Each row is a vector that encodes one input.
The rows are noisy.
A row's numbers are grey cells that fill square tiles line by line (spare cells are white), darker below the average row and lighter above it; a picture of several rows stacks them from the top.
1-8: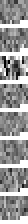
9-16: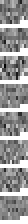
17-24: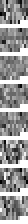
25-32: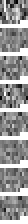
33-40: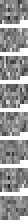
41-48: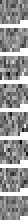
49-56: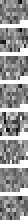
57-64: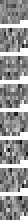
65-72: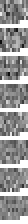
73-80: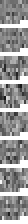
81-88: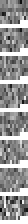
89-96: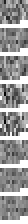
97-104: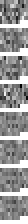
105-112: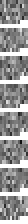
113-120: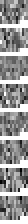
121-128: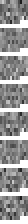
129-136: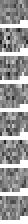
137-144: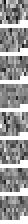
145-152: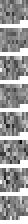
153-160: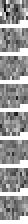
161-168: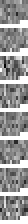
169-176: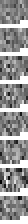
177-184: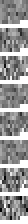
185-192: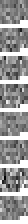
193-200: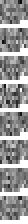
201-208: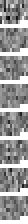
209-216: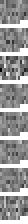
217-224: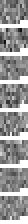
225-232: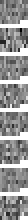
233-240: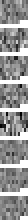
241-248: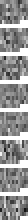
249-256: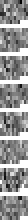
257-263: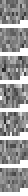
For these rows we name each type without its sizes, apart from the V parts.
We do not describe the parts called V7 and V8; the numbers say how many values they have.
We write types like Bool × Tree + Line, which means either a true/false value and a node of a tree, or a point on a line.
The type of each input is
Bool × V7 × V8 + List(Line).
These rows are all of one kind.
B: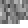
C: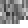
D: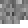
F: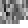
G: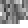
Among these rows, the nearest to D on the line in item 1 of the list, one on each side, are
C and G.
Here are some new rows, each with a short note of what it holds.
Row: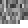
a list of two items
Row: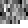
a true/false value, a value of V7 and a value of V8
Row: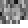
a list of one item
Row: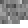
a list of two items
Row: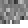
a list of one item
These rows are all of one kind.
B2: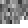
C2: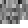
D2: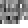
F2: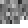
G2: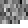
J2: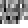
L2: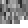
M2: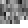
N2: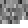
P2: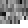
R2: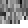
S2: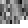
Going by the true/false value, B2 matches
G2, L2, N2 and R2.
